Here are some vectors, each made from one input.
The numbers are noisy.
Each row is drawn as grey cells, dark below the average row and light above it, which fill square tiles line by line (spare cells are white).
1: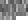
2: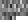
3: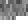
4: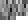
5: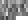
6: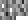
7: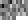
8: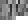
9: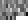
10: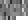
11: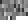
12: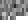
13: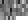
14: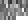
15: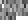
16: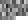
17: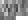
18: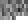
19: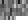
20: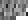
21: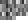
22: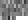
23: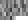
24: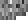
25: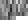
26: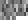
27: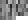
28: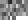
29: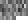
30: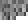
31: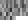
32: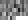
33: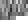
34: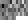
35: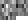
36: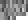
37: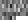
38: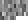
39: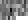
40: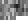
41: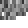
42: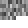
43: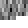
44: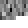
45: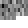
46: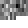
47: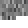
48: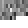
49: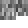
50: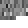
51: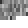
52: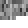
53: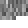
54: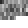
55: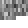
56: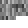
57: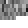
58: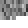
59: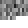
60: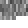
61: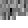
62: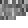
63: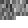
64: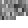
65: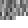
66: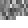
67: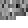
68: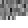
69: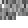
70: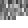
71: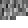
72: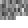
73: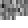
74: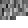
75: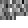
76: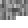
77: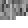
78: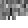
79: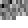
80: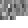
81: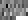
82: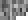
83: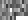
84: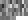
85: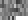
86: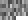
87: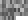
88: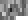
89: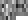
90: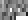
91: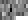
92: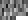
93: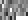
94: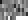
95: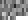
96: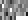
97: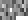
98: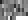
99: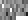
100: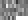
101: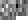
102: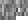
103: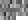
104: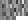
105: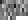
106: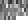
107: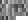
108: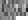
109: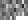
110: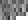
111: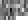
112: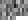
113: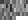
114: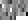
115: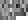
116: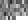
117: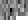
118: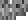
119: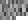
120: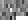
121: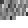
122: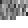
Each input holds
a node of an 11-node tree, together with either one of 10 labels, or a point on a 9-point line.
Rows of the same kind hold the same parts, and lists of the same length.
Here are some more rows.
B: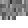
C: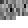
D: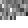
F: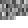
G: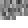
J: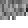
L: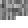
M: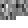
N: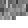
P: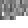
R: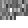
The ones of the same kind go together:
B, G, J, L, N
C, D, F, M, P, R

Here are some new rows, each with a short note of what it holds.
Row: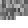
one of 10 labels and a node of an 11-node tree
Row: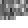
one of 10 labels and a node of an 11-node tree
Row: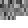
one of 10 labels and a node of an 11-node tree
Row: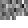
one of 10 labels and a node of an 11-node tree
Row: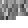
a point on a 9-point line and a node of an 11-node tree
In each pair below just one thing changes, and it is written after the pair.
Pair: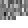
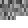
the label
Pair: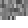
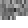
the label
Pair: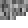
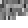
the node of the tree
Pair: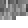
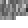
the label
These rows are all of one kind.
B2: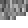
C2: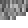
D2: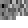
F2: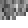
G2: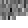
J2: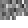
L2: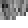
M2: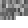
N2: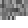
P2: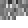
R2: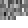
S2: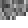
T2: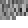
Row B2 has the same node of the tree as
C2, F2, L2 and S2.
